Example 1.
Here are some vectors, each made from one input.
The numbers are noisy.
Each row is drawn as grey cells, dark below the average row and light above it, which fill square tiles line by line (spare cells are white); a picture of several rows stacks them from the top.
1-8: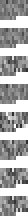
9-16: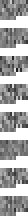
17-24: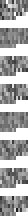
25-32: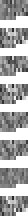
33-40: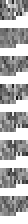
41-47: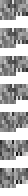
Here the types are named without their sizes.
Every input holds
a point on a line.
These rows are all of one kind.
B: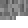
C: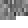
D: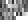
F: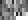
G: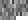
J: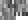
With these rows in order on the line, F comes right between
D and G.
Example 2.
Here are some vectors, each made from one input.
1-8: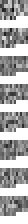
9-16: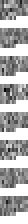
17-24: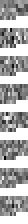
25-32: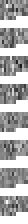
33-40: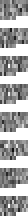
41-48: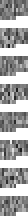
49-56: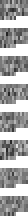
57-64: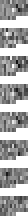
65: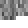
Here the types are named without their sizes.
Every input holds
a point on each of two lines.
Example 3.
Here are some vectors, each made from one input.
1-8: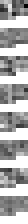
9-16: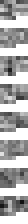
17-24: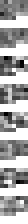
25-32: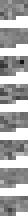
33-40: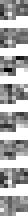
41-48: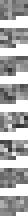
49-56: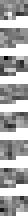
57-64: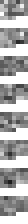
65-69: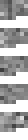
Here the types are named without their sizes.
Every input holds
a point on a line.
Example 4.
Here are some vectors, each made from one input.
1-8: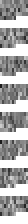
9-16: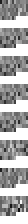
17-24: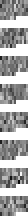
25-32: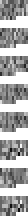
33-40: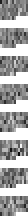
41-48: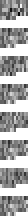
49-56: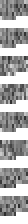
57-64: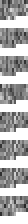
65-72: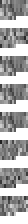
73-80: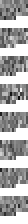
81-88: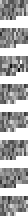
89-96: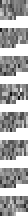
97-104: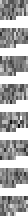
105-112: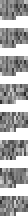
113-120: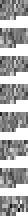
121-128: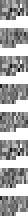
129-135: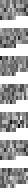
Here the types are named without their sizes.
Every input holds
a label.
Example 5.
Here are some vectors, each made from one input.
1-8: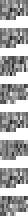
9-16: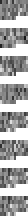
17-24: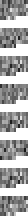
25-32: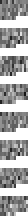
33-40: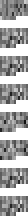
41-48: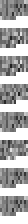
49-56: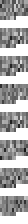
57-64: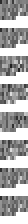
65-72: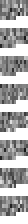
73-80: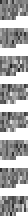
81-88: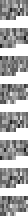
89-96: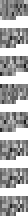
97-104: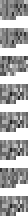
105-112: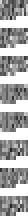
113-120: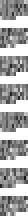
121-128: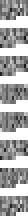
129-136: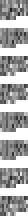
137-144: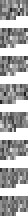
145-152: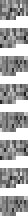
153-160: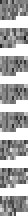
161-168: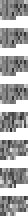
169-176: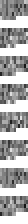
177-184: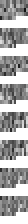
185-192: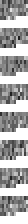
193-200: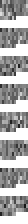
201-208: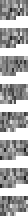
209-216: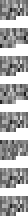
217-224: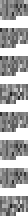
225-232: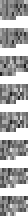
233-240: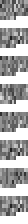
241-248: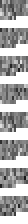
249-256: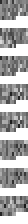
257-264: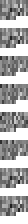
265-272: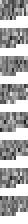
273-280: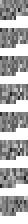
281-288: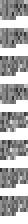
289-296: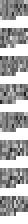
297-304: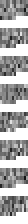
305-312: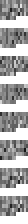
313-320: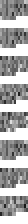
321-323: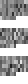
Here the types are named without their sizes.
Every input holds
a label.
